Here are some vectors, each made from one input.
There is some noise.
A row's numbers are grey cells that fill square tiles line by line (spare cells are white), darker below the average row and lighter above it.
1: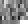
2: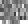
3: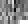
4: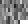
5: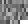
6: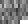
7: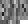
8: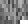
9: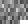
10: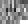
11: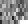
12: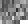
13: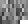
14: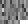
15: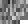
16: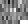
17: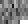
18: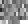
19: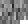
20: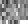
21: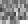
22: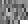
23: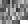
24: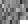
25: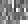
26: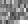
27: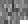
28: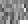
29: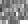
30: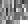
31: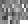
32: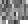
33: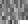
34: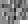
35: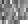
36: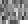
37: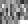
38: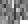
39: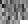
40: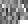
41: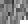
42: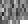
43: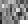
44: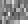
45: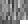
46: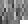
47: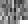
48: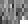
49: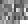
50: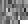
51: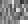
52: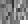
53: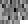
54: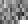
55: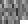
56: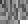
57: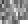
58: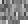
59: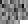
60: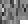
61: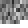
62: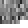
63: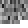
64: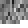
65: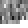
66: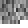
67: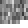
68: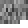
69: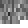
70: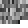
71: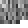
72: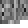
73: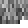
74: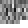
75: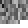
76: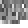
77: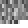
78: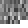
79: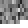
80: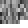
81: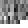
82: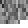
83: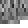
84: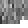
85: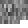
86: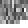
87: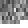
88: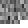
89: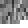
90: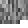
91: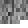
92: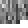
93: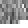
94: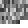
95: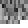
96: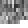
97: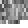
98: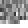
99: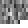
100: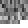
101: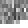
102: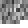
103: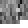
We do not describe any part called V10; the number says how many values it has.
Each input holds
a point on a 9-point line, together with either a point on a 5-point line, or a value of V10.
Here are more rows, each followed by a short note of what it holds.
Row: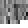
a point on a 5-point line and a point on a 9-point line
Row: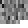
a point on a 5-point line and a point on a 9-point line
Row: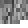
a point on a 5-point line and a point on a 9-point line
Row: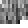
a point on a 5-point line and a point on a 9-point line
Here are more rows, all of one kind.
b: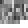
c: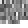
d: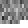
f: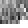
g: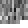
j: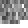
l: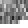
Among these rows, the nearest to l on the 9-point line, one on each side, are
d and f.
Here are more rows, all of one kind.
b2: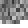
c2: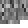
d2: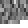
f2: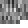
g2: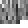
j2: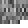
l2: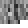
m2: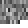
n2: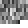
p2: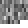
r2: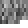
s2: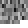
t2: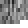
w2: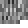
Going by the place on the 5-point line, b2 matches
c2, r2 and s2.
